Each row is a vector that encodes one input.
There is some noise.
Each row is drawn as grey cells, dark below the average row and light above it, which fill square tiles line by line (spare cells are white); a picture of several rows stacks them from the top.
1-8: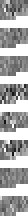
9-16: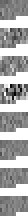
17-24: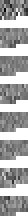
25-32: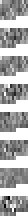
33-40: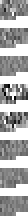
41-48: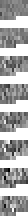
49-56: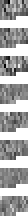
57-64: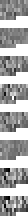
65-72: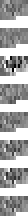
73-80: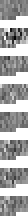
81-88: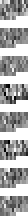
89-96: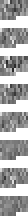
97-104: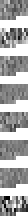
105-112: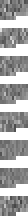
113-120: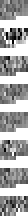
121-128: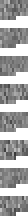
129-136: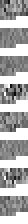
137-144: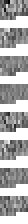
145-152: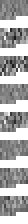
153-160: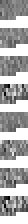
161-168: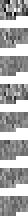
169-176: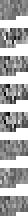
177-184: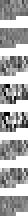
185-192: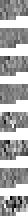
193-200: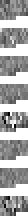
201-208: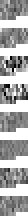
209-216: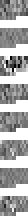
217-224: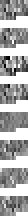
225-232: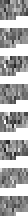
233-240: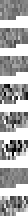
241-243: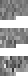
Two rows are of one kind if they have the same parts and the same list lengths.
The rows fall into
4 kinds.
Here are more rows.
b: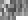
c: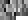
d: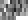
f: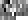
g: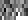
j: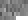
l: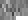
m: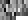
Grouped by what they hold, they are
b, c, d, m
f
g
j, l

